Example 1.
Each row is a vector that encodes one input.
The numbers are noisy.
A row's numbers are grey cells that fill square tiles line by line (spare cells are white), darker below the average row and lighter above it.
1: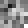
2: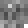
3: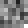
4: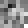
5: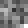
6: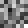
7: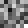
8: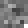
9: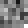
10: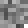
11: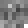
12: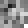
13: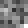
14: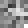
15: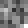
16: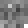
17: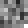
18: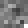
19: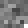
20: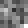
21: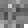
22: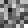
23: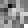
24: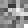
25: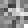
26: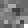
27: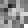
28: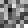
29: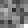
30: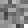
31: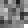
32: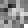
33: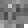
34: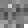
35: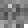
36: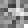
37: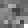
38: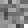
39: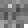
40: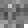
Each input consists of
a point on an 8-point line.
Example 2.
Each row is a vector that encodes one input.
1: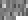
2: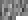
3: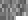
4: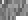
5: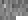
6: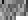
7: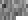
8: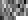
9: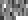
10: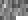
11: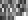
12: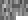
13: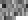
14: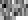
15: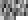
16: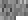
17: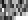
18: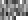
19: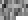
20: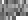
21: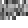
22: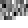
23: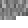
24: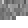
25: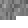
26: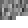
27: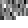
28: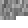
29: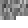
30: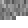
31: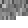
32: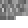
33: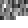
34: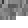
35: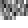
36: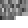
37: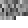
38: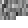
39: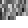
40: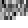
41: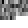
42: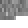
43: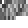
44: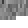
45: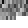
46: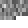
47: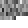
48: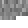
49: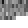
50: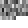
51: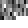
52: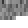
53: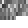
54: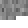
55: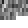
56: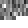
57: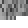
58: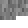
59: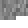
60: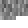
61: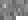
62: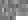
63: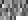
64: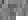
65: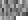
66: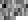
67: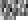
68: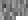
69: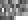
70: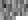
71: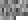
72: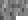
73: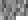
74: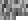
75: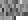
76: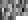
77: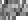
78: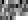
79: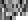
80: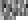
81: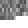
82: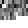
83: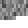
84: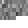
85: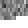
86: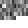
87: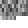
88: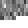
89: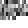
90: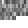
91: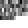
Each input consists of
either a fixed value, or a node of a 17-node tree.
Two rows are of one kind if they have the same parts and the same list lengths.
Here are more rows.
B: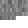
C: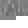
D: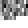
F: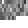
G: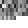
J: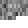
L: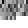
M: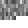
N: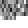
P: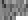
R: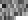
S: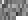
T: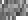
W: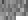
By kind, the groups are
B, C, D, F, G, L, M, N, P, R, S, T, W
J

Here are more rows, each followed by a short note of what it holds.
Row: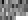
a node of a 17-node tree
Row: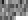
a node of a 17-node tree
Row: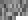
a fixed value
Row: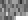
a node of a 17-node tree
